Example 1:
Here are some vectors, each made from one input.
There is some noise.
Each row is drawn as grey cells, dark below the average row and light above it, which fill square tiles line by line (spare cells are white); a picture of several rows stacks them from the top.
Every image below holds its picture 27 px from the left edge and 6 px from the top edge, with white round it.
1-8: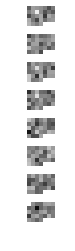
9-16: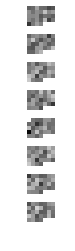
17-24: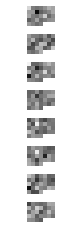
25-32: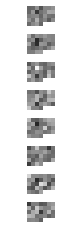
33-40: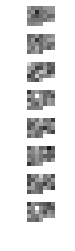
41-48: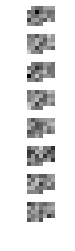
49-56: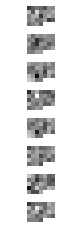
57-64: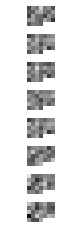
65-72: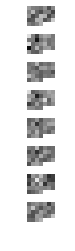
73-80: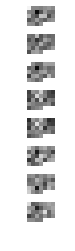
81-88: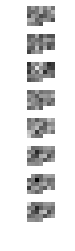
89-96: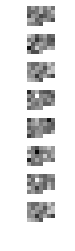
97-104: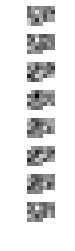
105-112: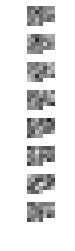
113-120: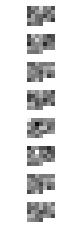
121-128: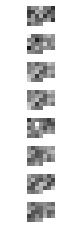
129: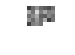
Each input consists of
a point on an 8-point circle and a point on a 14-point line.
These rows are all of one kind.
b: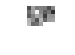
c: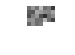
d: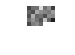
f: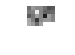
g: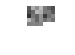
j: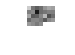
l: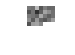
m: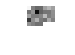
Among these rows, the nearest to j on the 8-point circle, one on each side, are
l and m.
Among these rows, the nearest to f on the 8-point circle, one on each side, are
b and c.
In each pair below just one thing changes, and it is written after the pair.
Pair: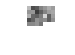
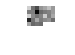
the place on the 14-point line
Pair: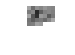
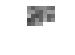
the place on the 8-point circle
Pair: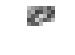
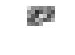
the place on the 8-point circle
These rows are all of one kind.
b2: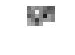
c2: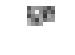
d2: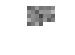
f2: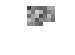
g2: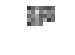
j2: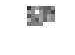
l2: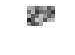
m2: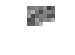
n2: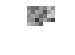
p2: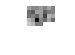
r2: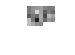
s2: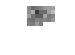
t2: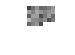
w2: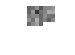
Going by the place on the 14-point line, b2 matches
c2, n2, p2 and r2.
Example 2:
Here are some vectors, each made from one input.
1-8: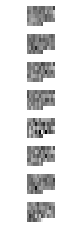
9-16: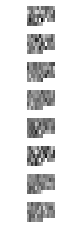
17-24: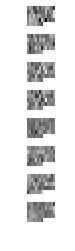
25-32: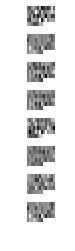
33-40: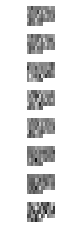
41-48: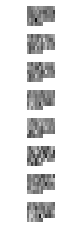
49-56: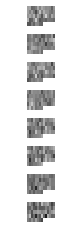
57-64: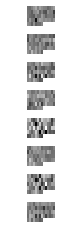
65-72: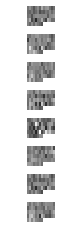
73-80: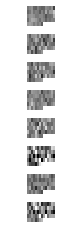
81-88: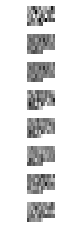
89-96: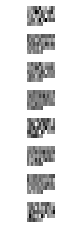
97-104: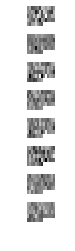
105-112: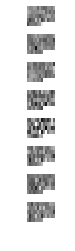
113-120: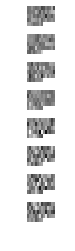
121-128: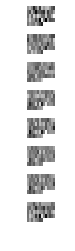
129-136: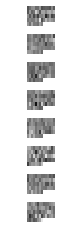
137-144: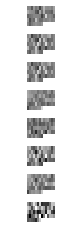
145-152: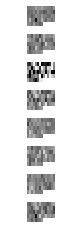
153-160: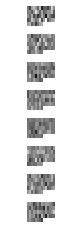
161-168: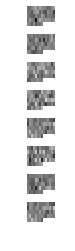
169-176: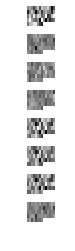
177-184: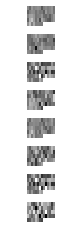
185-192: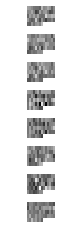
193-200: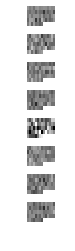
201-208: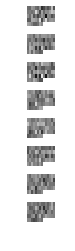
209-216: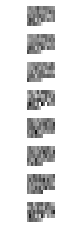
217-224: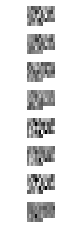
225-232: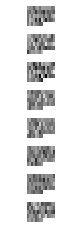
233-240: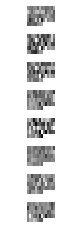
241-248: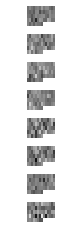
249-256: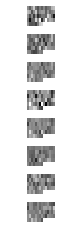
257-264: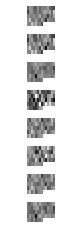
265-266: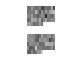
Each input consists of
either a point on a 9-point circle, or three true/false values.
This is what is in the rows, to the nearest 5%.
About 35% of them hold a point on a 9-point circle. The rest hold three true/false values.
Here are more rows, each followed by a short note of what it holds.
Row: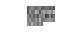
three true/false values
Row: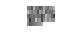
a point on a 9-point circle
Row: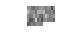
a point on a 9-point circle
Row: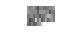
a point on a 9-point circle
